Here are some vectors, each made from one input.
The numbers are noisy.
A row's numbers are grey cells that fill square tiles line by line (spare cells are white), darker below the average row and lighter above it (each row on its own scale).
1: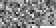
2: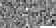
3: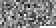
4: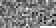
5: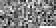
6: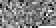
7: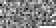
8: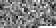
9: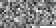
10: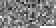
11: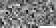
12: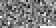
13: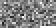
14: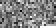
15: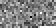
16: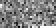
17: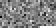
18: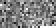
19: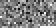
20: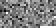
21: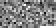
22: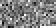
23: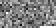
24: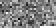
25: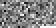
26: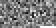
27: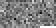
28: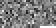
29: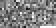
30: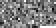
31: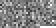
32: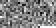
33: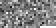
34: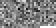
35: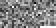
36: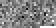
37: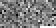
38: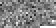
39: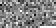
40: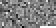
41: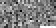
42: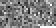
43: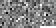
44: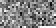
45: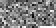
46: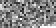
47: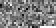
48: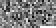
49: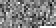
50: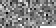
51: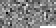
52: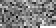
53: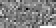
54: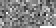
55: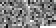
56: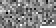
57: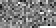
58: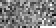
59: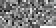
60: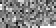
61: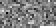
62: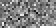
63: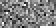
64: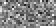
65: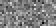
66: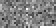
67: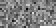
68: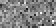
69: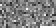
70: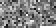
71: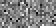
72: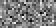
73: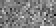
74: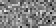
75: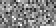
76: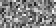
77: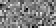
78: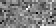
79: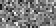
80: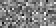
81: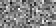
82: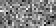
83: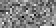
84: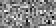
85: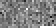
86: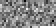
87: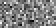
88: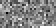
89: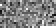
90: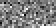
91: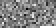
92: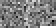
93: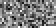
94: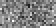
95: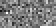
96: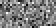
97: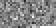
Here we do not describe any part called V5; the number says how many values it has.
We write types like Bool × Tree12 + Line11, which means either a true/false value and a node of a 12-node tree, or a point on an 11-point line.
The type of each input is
(Line6 + Line7) × V5.
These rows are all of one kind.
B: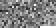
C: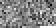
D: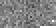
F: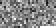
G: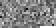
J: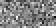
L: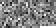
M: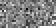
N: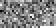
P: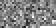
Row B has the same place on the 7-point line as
C, J and L.
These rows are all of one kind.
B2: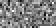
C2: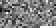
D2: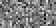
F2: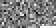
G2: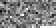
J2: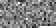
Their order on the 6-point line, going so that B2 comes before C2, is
B2, G2, C2, D2, F2, J2.
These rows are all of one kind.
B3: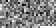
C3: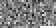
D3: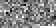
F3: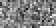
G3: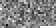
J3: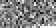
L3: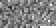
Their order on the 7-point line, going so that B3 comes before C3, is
B3, F3, G3, J3, L3, D3, C3.
